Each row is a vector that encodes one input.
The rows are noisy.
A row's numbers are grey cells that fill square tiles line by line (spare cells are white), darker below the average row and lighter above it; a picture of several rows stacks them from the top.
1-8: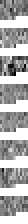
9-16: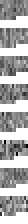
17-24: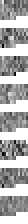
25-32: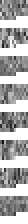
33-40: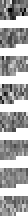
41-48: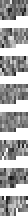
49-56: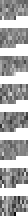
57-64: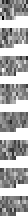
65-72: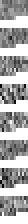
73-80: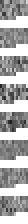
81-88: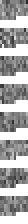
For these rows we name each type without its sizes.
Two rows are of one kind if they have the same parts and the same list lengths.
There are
2 kinds of row.
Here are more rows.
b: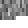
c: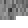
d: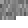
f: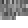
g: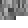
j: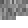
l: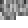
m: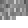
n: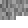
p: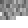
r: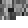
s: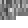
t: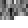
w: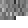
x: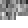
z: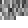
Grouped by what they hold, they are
b, c, m, p, w, x, z
d, f, g, j, l, n, r, s, t

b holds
a point on a line and a node of a tree.
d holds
a point on a line and a node of each of two trees.
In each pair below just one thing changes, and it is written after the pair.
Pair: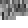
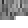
the place on the line
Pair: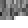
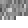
the node of one of the two trees
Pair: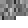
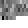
the place on the line
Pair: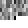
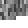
the place on the line
